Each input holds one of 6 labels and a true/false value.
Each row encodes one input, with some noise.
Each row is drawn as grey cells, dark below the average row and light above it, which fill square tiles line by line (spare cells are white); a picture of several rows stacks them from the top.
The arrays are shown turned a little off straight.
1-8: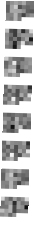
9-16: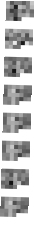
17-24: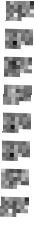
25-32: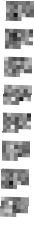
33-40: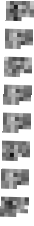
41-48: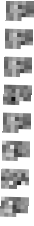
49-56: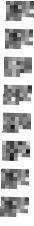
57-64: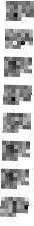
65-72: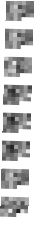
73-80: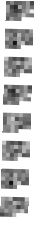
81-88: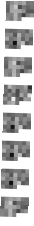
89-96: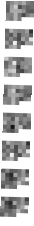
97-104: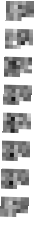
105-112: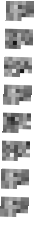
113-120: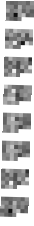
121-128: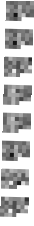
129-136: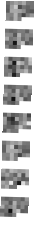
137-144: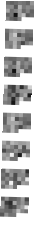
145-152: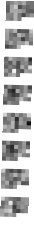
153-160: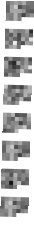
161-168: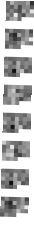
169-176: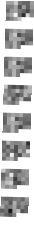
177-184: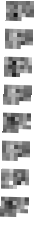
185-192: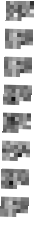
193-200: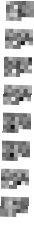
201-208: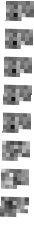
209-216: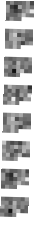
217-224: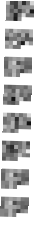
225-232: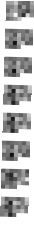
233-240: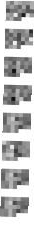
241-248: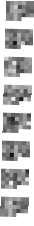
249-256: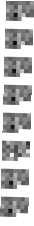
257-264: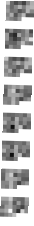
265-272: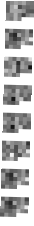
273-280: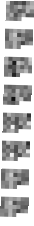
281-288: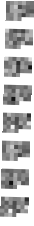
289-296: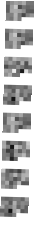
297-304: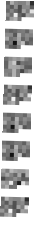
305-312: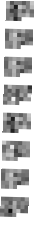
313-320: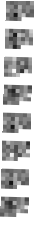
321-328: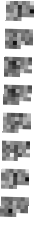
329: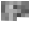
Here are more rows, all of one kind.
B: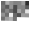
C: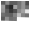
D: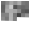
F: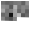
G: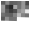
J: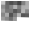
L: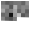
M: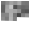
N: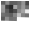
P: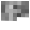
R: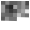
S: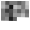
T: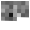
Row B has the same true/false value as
D, M and P.
